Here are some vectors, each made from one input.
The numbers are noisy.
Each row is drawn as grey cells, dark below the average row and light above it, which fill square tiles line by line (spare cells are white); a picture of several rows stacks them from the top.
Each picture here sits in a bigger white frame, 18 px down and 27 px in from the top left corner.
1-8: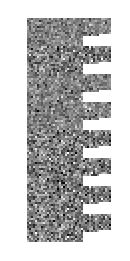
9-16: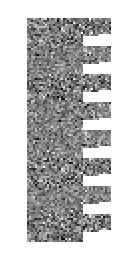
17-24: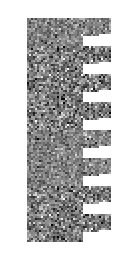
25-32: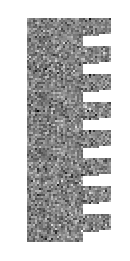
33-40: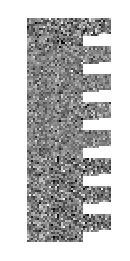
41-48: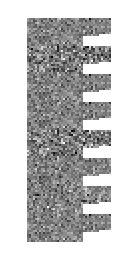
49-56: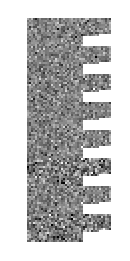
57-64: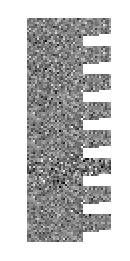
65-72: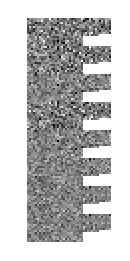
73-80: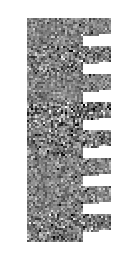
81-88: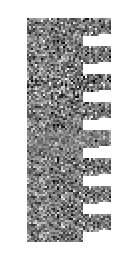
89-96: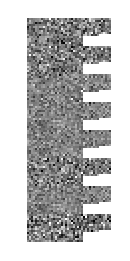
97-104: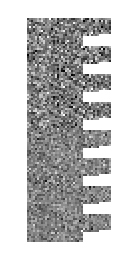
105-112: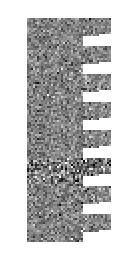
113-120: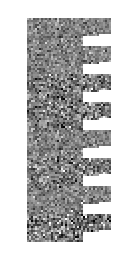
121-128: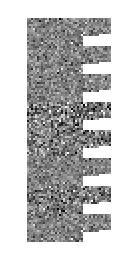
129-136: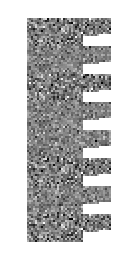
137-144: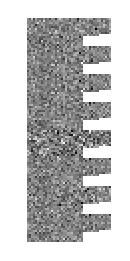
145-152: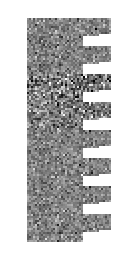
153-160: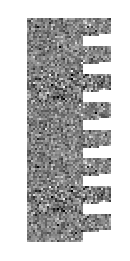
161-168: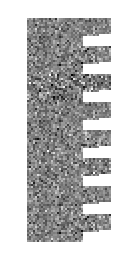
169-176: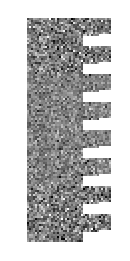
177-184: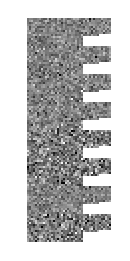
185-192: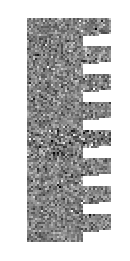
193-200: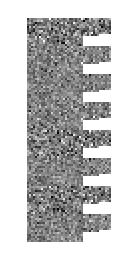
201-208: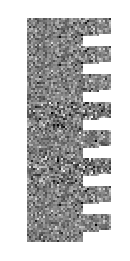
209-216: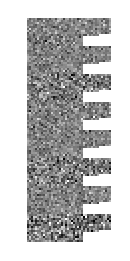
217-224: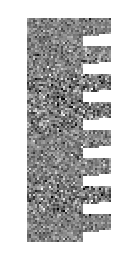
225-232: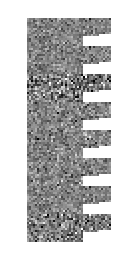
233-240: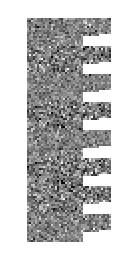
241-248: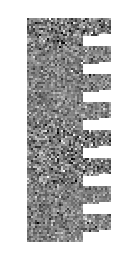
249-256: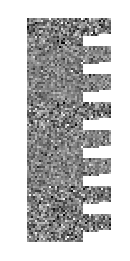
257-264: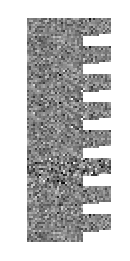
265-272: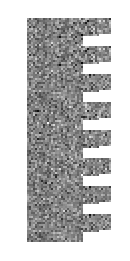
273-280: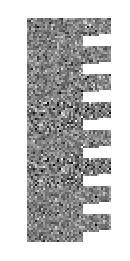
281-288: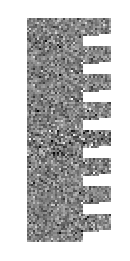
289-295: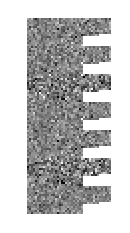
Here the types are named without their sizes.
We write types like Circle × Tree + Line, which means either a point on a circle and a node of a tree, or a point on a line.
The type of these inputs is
Line × Line + Tree + Unit.
